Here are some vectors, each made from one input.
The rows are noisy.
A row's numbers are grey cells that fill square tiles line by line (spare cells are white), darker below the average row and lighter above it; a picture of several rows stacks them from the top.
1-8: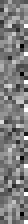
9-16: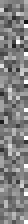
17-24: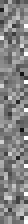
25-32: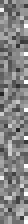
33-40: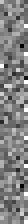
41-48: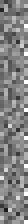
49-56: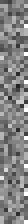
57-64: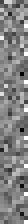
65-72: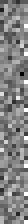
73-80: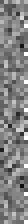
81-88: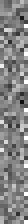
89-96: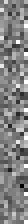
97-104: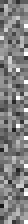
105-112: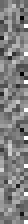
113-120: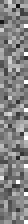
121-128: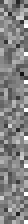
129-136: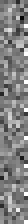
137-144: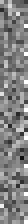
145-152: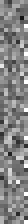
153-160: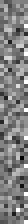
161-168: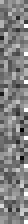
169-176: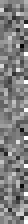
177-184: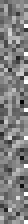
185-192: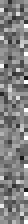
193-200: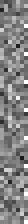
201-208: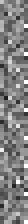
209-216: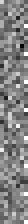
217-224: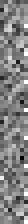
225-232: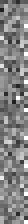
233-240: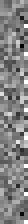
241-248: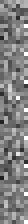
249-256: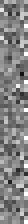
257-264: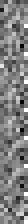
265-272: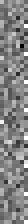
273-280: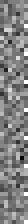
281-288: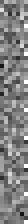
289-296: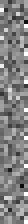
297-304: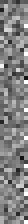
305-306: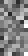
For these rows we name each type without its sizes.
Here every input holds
a label, together with either a label, or a point on a line.
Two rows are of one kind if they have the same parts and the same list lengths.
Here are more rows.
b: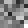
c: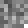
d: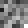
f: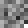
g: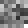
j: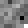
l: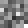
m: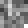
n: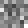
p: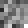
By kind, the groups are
b, d, m, p
c, f, g, j, l, n

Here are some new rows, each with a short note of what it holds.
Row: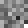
two labels
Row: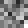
a label and a point on a line
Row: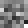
two labels
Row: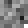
two labels
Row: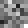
a label and a point on a line
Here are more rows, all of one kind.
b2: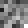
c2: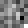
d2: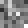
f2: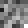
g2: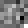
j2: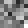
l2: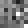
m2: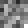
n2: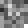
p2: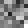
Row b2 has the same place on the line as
f2, j2, l2 and p2.
